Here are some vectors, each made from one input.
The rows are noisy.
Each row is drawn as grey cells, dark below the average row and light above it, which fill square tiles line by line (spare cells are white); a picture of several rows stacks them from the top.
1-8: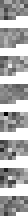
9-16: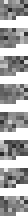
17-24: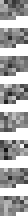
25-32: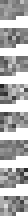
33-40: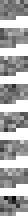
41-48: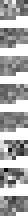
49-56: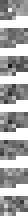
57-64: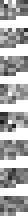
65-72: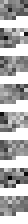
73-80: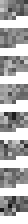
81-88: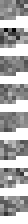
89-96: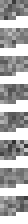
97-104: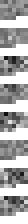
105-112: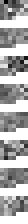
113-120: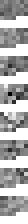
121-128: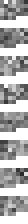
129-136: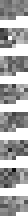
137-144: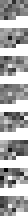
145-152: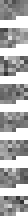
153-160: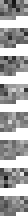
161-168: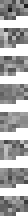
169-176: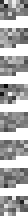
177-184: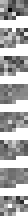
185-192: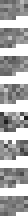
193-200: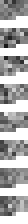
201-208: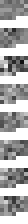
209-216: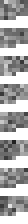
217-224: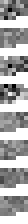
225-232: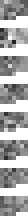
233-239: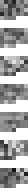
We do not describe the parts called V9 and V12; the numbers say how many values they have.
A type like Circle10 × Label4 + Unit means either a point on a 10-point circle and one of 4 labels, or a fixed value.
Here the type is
Bool × Bool × Bool + Circle6 × V9 + V12.
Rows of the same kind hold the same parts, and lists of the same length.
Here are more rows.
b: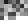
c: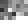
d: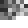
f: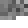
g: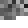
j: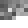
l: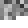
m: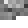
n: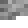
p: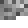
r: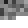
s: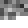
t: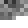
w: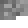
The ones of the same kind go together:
b, l, m, n, p, w
c, d, f, g, r, s
j, t

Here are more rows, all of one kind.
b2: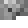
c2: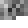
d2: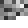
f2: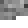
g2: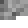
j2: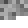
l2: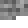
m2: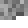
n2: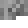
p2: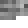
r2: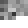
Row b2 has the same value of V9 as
c2 and n2.
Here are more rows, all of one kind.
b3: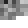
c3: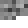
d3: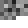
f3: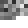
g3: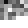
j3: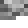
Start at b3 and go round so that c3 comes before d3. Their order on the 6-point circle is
b3, j3, f3, c3, d3, g3.
